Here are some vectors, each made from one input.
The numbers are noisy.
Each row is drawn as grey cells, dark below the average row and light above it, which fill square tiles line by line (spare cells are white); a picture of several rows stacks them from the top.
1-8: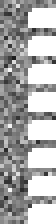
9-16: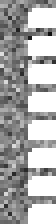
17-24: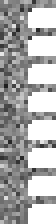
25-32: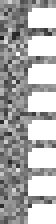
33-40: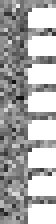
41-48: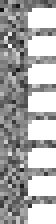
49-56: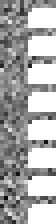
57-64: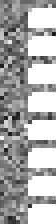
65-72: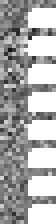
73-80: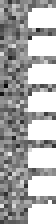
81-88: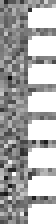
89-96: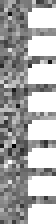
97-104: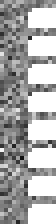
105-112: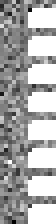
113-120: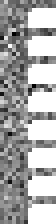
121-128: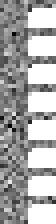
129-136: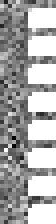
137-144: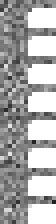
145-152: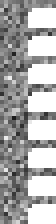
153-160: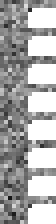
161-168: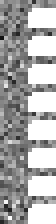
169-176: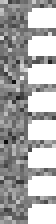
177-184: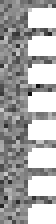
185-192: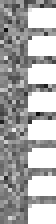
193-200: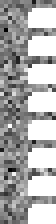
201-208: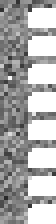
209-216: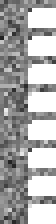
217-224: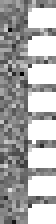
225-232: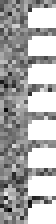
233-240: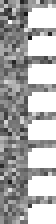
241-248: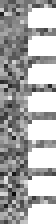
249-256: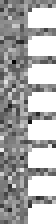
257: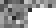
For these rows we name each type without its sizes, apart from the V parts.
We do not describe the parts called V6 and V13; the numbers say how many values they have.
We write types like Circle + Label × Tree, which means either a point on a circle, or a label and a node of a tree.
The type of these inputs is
(Bool × V6 + V13) × Circle.
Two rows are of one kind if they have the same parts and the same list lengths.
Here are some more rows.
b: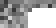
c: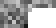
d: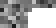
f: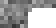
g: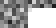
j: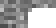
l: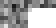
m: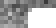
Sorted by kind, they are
b, d
c, f, g, j, l, m

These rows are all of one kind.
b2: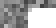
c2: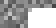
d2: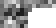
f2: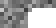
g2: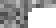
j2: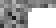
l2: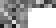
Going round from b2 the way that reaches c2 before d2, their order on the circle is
b2, f2, c2, j2, g2, d2, l2.
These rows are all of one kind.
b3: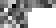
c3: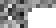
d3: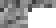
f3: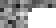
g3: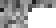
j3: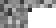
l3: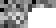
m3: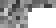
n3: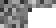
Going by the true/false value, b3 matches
d3, f3 and m3.
